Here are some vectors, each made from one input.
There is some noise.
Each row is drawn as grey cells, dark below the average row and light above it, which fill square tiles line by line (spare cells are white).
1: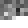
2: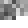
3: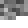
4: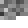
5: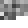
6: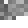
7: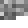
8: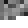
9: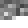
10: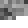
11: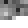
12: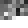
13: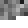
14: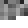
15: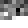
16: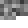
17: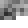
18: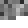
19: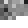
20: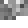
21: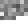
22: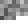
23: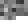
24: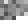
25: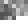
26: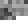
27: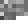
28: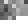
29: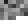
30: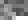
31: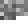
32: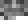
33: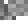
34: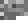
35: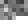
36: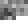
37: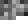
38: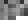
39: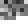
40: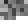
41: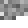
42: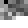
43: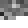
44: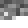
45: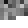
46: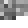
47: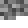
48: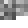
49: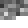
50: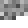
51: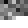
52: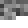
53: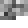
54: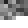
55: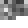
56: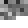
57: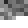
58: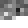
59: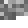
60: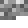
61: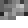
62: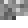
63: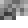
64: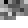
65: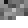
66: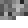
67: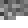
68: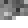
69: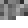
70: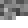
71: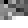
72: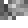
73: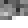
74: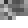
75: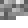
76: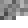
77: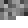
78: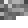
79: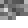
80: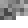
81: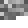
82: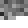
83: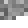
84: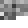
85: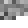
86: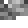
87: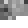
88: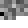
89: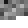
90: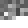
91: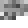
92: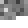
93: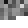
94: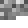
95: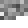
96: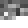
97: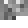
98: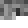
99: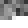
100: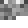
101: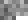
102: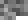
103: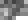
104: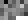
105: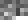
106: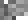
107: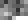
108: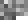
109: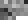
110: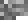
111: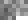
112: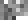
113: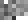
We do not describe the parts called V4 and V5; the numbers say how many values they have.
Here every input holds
either a point on a 6-point line, or a true/false value, a value of V4 and a value of V5.
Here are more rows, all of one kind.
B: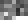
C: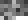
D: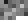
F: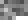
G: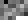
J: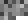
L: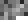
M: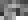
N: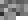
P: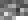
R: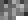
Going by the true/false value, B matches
N and R.
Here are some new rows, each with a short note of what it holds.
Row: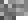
a point on a 6-point line
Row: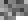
a true/false value, a value of V4 and a value of V5
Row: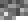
a true/false value, a value of V4 and a value of V5
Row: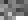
a true/false value, a value of V4 and a value of V5
